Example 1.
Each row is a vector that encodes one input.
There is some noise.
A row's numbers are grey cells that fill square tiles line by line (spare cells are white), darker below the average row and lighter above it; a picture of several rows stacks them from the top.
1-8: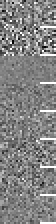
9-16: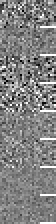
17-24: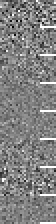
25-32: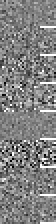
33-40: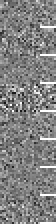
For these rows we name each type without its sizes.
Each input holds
a point on each of two lines and a true/false value.
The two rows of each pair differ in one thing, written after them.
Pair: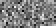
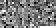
the true/false value
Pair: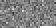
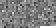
the true/false value
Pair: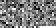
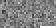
the true/false value
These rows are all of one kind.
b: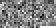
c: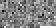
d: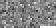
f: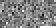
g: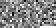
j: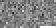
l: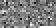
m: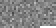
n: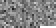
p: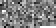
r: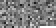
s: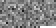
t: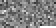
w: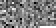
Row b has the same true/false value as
l, n, r and s.
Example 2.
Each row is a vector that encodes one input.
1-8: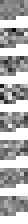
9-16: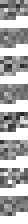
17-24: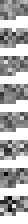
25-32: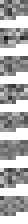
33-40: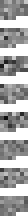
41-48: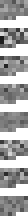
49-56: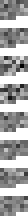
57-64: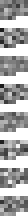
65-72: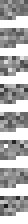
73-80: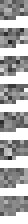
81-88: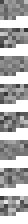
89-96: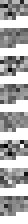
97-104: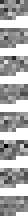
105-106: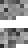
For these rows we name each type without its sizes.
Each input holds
a list of points on a line.
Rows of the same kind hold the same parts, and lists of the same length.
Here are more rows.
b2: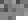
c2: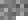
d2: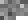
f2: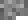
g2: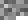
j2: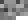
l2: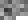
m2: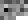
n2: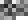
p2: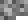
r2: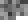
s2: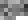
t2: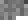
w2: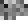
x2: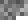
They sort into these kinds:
b2, c2, d2, f2, g2, j2, l2, m2, r2, s2, t2
n2
p2, w2, x2

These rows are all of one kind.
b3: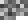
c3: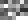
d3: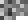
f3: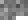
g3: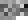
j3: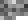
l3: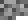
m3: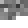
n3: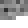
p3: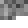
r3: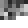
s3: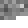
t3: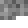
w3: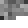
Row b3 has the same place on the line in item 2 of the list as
g3, s3 and w3.
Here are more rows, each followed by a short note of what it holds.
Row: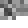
a list of one item
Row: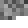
a list of two items
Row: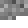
a list of one item
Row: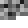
a list of two items
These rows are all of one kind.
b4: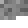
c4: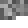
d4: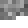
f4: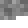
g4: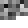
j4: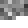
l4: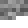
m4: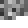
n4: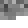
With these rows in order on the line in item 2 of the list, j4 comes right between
c4 and n4.
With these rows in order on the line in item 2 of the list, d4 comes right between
c4 and g4.
